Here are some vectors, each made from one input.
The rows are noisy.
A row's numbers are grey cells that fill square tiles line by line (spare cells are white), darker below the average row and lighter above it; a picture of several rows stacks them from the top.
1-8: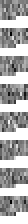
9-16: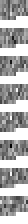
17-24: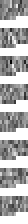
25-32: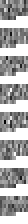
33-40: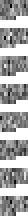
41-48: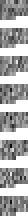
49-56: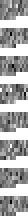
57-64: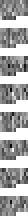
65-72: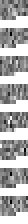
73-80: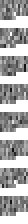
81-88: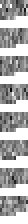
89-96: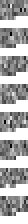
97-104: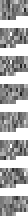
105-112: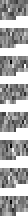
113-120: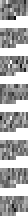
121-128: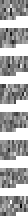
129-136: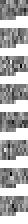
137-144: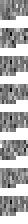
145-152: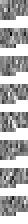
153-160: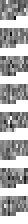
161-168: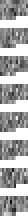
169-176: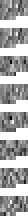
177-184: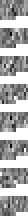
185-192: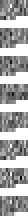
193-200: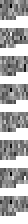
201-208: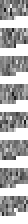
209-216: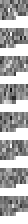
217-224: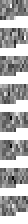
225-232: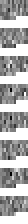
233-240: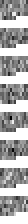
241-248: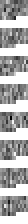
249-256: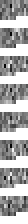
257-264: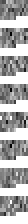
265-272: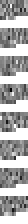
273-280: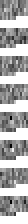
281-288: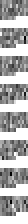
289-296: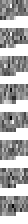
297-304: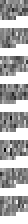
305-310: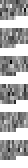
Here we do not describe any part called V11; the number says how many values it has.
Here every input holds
a value of V11, together with either one of 6 labels, or a point on a 10-point line.
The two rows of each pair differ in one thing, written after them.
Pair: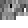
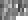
the value of V11
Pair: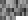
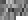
the place on the 10-point line
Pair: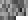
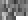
the place on the 10-point line
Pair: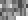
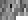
the value of V11
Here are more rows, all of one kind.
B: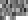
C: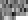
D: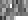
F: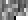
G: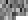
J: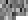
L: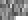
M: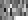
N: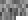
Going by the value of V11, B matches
C, G and J.
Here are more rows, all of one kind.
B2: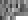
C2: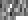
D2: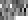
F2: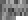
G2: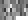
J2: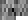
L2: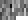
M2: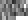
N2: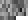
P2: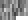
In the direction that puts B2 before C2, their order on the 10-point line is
N2, B2, D2, C2, M2, F2, J2, L2, G2, P2.
